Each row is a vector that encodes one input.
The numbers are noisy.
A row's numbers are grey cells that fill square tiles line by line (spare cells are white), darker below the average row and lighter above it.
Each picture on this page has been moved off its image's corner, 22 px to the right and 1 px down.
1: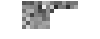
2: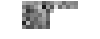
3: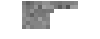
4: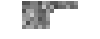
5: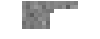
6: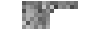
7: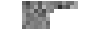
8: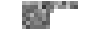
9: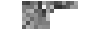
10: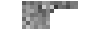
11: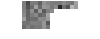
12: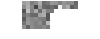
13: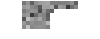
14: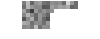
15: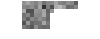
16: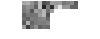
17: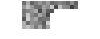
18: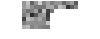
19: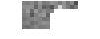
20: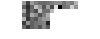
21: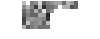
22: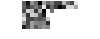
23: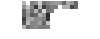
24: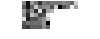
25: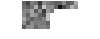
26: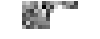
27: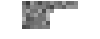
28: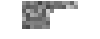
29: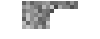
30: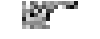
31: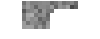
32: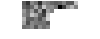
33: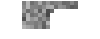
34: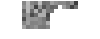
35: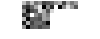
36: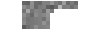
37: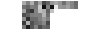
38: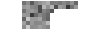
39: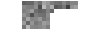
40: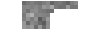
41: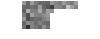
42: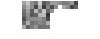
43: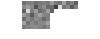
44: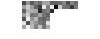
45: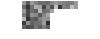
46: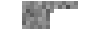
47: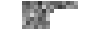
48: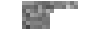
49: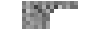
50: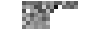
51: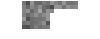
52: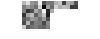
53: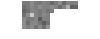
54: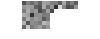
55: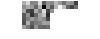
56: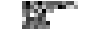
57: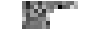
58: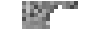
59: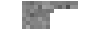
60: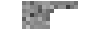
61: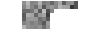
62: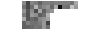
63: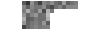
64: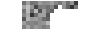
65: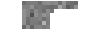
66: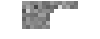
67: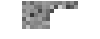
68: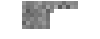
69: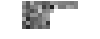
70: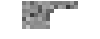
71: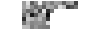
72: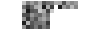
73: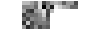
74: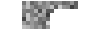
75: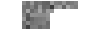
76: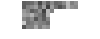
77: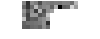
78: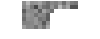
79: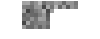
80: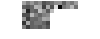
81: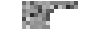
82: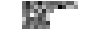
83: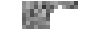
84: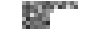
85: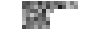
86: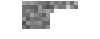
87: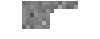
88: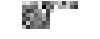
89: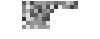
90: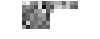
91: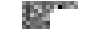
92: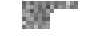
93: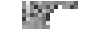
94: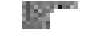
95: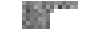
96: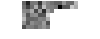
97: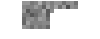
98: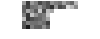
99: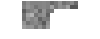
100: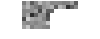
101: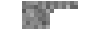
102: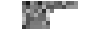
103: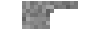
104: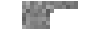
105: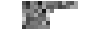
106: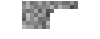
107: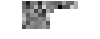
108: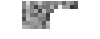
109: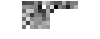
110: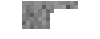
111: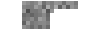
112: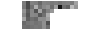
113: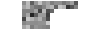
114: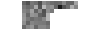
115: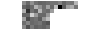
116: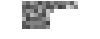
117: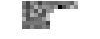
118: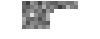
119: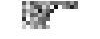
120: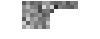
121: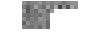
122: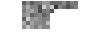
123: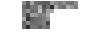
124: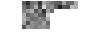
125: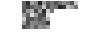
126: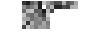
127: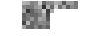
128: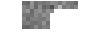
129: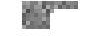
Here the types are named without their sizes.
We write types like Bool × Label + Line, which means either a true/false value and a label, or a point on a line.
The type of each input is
Circle + Unit.
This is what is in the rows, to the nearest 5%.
About 95% of them hold a point on a circle. The rest hold a fixed value.
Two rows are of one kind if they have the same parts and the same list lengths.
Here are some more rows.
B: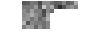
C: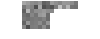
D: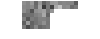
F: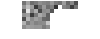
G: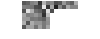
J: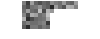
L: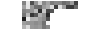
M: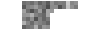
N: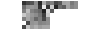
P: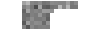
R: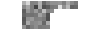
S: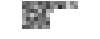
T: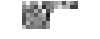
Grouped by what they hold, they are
B, C, D, F, G, J, L, P, R, T
M, N, S

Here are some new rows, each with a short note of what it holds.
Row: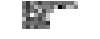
a point on a circle
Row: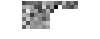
a point on a circle
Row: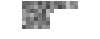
a fixed value
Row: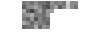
a fixed value
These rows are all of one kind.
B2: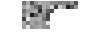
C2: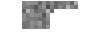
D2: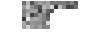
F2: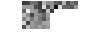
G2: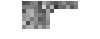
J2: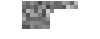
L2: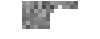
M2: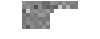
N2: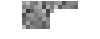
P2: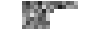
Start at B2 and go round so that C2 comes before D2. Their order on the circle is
B2, F2, L2, M2, J2, C2, G2, P2, N2, D2.
